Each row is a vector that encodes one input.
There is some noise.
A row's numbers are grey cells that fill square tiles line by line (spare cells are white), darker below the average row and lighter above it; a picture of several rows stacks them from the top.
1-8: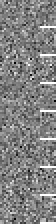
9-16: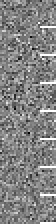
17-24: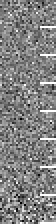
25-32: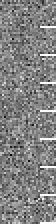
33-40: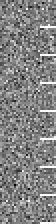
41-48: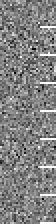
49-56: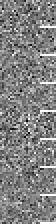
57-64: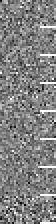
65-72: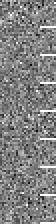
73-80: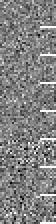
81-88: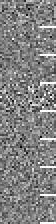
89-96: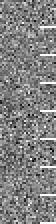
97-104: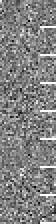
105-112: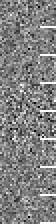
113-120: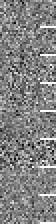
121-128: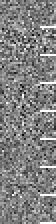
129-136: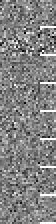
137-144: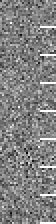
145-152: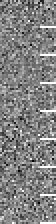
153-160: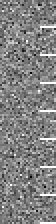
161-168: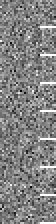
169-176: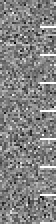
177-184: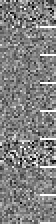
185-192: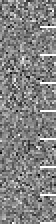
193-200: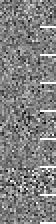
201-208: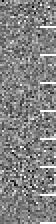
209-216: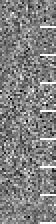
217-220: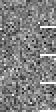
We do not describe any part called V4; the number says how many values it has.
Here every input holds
two labels (each one of 9), together with either a point on a 6-point circle and a true/false value, or a value of V4.
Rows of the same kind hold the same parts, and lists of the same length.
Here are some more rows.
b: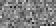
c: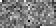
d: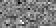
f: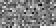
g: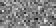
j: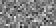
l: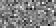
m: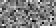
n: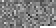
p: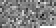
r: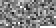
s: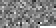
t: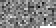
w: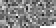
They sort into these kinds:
b, c, j, t
d, f, g, l, m, n, p, r, s, w

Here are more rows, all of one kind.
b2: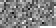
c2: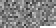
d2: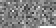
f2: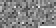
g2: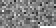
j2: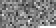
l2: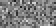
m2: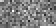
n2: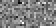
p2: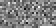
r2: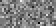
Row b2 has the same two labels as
d2, f2 and p2.
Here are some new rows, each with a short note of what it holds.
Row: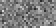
a point on a 6-point circle, two labels (each one of 9) and a true/false value
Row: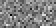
two labels (each one of 9) and a value of V4
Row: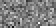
two labels (each one of 9) and a value of V4
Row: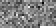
two labels (each one of 9) and a value of V4
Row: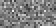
a point on a 6-point circle, two labels (each one of 9) and a true/false value
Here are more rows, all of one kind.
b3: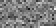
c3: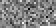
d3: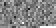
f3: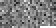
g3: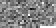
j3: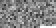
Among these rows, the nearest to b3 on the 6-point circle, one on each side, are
c3 and g3.
